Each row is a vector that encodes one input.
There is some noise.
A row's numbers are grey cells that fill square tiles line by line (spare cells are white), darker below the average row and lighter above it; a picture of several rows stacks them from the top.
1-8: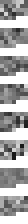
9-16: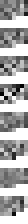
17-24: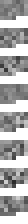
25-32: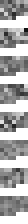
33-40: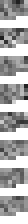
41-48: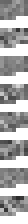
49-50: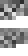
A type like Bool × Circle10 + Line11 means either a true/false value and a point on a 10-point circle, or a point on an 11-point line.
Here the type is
Bool × Label5.
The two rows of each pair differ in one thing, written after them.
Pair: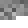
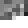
the true/false value
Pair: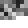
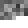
the label
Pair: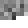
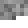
the label
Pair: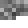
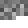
the true/false value
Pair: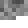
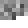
the label
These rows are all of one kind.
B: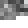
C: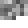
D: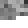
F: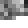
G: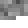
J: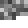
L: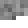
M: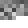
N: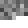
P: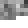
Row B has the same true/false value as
C, G and N.
